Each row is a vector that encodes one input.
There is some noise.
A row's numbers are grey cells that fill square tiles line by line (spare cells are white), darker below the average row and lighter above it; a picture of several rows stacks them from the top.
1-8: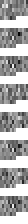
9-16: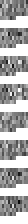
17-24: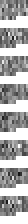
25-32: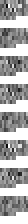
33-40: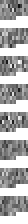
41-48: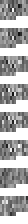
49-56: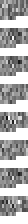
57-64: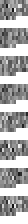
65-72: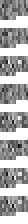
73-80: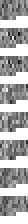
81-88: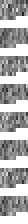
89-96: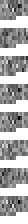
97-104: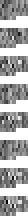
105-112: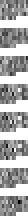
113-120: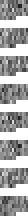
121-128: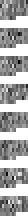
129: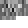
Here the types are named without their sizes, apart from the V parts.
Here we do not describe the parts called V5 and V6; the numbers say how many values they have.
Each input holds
a true/false value, together with either a label, or a value of V5 and a value of V6.
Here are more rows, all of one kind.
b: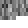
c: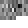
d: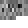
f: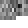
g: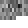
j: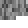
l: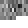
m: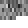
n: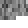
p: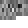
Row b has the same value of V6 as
f, g, j and n.
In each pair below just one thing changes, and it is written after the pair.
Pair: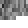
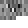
the true/false value
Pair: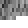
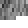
the value of V5
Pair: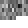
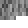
the true/false value
